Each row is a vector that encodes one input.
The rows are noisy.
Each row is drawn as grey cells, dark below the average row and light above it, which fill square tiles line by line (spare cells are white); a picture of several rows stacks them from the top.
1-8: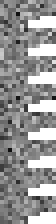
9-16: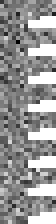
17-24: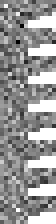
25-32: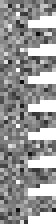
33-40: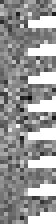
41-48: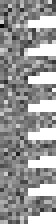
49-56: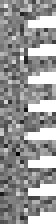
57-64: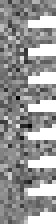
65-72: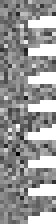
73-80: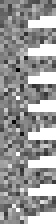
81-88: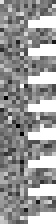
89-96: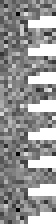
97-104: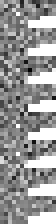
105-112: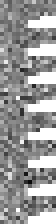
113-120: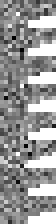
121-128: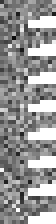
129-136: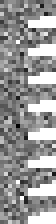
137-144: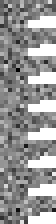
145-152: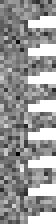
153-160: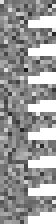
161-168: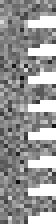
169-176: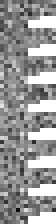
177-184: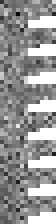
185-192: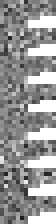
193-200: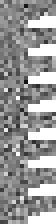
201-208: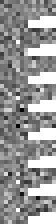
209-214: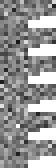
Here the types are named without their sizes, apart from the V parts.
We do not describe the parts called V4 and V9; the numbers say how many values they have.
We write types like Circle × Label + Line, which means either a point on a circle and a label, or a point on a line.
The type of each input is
Bool × Label × (Line + V4) × V9.
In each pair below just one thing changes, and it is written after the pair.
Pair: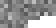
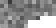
the value of V4
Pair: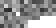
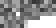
the value of V4
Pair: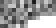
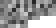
the label
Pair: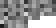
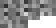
the value of V4
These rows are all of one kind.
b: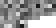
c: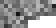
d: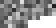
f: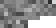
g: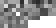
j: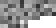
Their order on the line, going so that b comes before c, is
j, b, d, f, g, c.
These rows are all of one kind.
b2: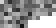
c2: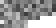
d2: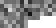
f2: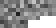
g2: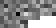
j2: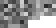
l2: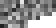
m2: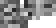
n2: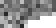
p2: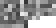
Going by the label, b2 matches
f2, l2, m2 and n2.
